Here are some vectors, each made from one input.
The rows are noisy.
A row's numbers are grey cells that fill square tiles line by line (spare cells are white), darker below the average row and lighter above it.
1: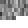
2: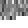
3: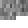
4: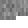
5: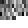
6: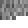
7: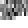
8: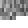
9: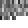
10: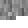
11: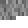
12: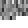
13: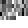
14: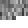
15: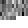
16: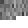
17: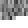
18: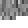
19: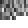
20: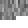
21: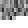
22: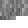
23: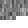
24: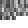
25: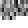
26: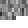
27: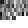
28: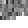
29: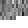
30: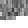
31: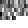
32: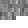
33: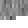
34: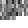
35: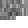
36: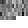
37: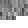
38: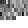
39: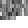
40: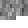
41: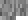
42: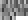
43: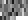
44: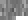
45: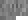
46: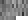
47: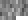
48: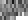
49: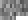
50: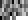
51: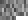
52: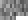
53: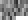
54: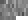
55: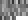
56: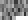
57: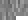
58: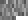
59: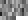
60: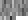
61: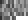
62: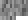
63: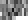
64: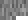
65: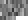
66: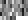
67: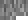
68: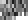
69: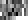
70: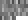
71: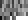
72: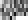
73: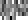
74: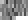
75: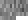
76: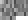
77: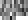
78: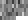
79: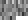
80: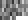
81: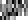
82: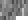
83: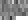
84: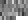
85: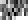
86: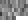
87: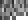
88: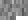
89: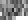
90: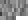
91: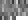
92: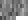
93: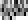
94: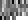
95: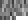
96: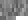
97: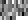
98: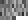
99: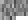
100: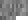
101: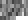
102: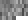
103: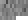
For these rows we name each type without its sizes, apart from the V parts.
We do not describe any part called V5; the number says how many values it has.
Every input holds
a point on a line, together with either a point on a line, or a value of V5.
